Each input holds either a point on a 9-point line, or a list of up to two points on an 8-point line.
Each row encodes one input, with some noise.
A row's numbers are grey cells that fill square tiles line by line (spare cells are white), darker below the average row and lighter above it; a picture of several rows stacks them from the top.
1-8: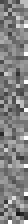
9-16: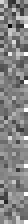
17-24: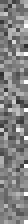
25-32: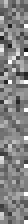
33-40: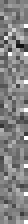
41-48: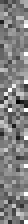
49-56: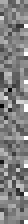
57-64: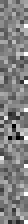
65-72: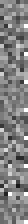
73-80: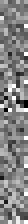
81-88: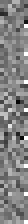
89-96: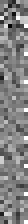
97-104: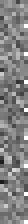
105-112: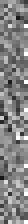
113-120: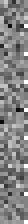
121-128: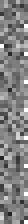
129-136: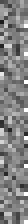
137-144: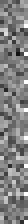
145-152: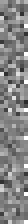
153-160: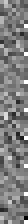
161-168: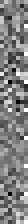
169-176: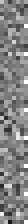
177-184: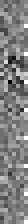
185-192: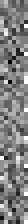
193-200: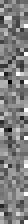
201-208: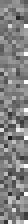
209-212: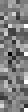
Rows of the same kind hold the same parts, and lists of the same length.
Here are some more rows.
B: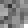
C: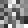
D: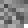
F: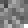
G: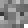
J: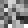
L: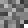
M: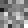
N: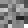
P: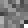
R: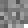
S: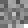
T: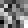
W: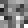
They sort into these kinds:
B, D, F, J, N
C, R, S, T
G, L, P, W
M

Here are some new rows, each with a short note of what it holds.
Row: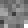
a list of two items
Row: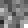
a list of two items
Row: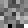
a point on a 9-point line
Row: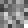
the empty list
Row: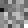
the empty list
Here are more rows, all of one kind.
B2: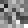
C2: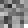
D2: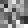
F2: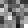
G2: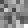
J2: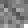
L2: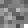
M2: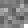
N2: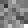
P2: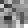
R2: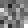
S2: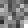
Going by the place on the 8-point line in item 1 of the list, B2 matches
J2 and L2.
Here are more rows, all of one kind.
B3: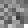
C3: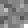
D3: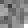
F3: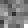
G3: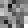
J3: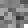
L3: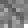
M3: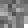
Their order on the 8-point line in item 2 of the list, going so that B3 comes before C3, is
B3, F3, M3, G3, J3, L3, D3, C3.
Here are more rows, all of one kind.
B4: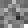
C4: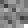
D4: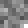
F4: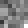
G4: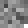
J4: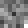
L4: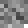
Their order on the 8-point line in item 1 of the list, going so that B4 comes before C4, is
G4, J4, L4, B4, F4, D4, C4.
